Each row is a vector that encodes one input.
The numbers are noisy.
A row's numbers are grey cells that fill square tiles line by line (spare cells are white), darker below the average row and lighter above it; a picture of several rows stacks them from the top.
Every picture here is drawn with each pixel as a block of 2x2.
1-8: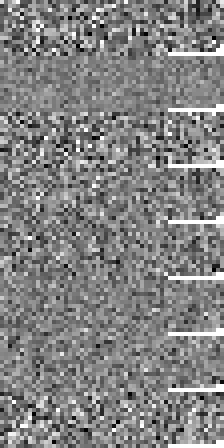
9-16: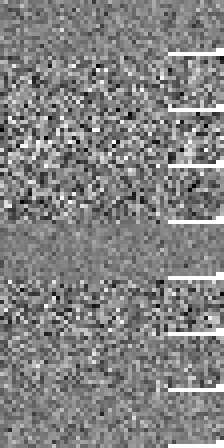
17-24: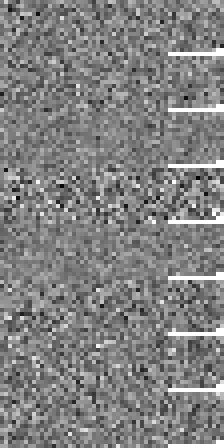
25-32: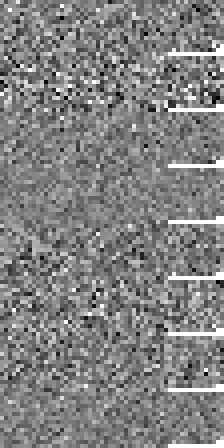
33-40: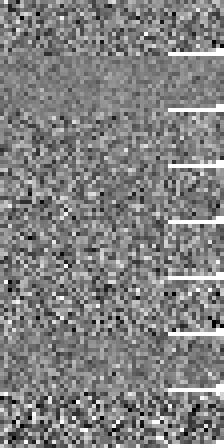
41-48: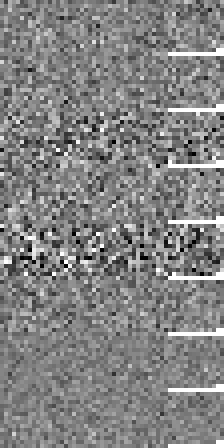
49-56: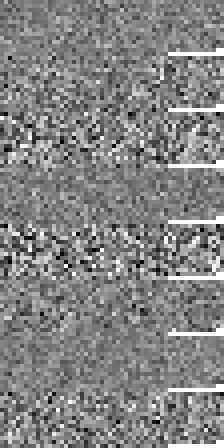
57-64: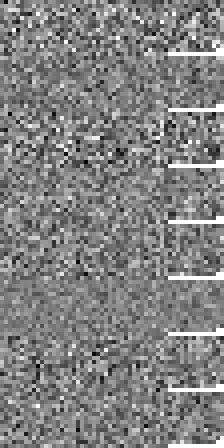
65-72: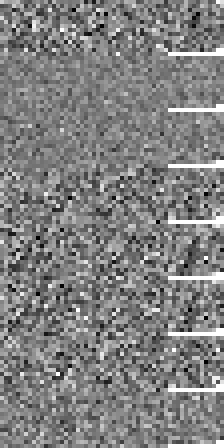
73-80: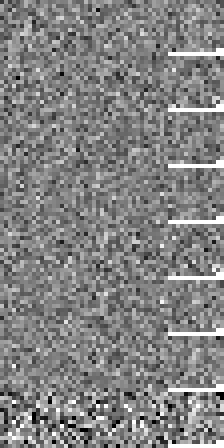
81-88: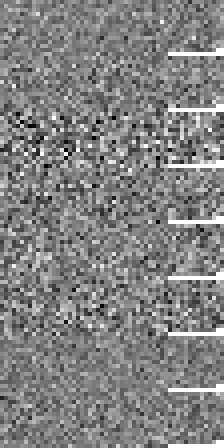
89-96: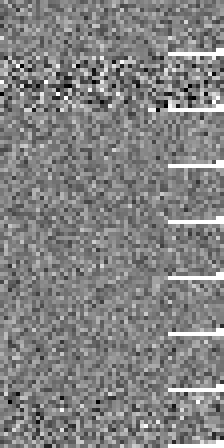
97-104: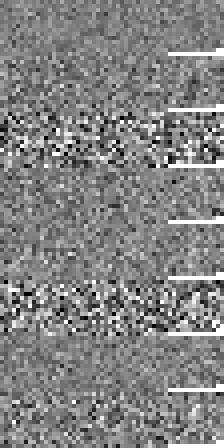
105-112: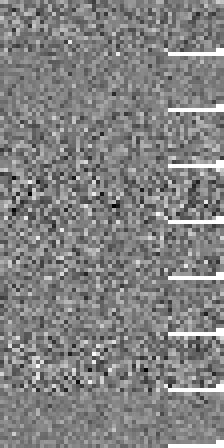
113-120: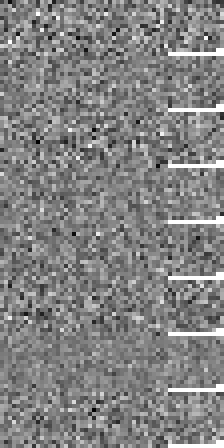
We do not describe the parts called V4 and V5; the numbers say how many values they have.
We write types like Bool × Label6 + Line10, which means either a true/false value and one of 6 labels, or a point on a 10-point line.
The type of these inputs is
Bool × Bool × Bool × Bool × V5 + (Circle6 + Unit) × V4.
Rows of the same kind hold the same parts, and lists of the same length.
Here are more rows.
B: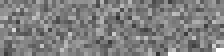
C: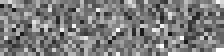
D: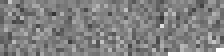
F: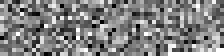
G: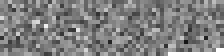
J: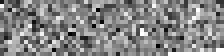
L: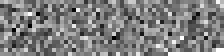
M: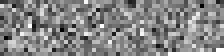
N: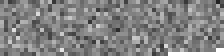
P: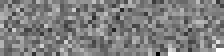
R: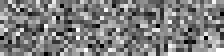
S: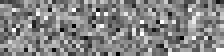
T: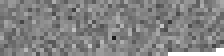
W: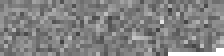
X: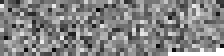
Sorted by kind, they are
B, N, P
C, D, F, G, J, L, M, R, T, X
S, W

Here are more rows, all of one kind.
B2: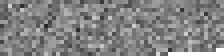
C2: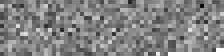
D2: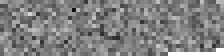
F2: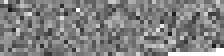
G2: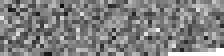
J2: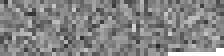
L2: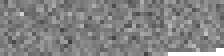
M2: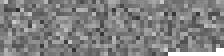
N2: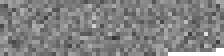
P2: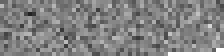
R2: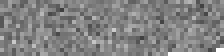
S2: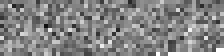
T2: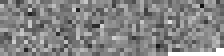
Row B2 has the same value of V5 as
D2, J2, L2 and N2.
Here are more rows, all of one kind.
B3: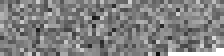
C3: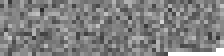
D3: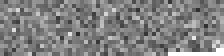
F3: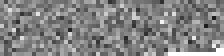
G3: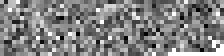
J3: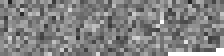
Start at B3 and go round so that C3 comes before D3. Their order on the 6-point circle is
B3, G3, J3, F3, C3, D3.
